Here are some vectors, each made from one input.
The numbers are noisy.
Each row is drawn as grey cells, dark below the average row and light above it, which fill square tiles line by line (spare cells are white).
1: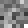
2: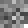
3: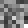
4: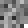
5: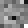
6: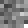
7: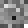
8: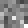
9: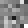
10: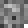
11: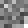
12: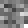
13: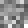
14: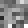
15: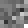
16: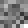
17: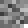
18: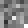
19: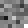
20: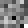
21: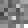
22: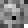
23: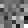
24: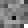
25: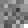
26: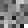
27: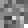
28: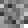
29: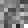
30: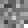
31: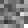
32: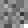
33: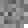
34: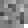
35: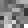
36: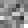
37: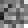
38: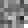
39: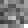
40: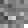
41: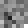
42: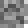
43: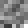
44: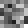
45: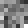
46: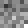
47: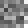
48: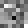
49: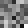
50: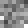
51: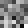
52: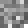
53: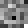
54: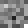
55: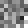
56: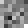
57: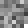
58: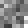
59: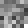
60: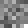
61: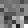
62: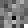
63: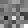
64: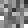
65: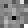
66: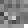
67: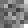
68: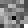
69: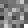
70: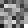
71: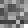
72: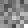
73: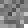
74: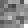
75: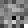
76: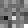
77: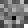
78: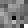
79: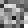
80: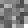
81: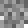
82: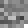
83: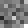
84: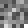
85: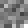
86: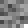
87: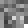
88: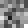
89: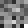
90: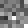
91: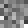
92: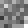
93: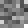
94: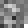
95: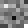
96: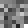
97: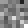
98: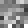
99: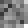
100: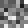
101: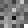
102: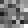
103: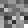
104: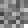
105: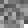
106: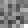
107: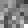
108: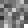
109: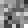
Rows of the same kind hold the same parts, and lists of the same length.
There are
2 kinds of row.
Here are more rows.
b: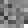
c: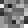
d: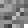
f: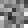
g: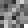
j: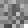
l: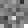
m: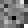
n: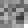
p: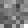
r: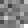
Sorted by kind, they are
b, c, d, f, j, l, n, p, r
g, m

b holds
a point on a 5-point line and three true/false values.
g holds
a point on a 9-point line.
